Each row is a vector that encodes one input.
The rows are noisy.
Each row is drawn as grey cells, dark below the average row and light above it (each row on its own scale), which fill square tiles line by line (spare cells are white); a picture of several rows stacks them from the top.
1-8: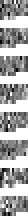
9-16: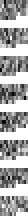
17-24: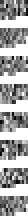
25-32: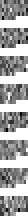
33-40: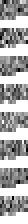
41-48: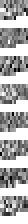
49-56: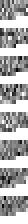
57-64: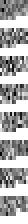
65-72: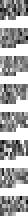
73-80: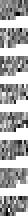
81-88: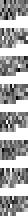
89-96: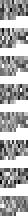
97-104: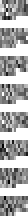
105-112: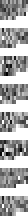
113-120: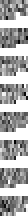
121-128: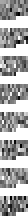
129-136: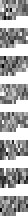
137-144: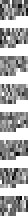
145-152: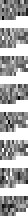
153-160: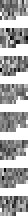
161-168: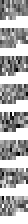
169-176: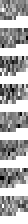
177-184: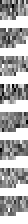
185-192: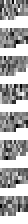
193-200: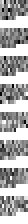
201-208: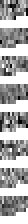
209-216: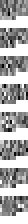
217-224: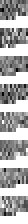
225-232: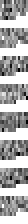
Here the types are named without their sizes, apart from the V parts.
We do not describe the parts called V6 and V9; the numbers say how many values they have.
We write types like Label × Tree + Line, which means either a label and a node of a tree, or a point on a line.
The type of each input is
(Label × V9 + Line) × Line × V6.
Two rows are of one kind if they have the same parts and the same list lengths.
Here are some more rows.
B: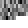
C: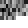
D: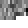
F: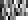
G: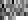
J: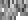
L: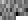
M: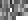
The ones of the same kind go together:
B, C, D, F, G, L, M
J

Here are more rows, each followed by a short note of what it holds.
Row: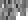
a point on each of two lines and a value of V6
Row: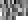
a label, a point on a line, a value of V6 and a value of V9
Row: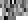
a point on each of two lines and a value of V6
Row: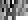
a label, a point on a line, a value of V6 and a value of V9
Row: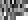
a label, a point on a line, a value of V6 and a value of V9
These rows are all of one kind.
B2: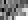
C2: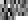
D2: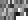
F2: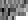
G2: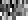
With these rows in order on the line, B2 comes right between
F2 and G2.
